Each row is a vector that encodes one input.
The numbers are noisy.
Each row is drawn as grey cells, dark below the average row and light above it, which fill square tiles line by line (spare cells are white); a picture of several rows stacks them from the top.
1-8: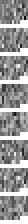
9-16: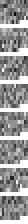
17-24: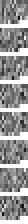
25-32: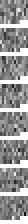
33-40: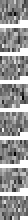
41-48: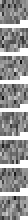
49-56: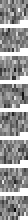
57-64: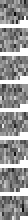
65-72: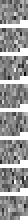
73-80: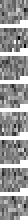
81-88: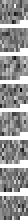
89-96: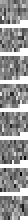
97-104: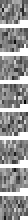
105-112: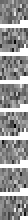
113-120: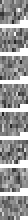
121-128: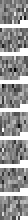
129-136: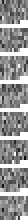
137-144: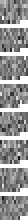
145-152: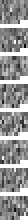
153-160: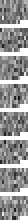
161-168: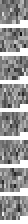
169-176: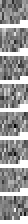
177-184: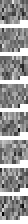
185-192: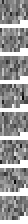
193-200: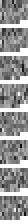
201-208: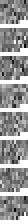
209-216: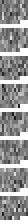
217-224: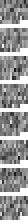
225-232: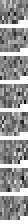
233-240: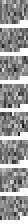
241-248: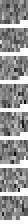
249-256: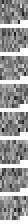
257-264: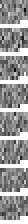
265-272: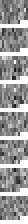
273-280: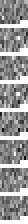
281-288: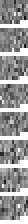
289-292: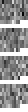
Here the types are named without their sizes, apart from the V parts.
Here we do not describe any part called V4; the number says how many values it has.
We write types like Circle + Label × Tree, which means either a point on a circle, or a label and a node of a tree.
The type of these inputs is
(Line + V4) × Tree.
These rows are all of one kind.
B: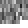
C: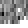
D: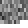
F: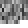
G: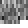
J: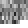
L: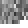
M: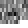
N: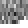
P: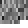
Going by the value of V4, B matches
D and G.
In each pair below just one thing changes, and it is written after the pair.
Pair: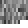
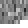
the node of the tree
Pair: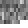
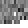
the node of the tree
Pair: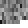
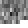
the node of the tree
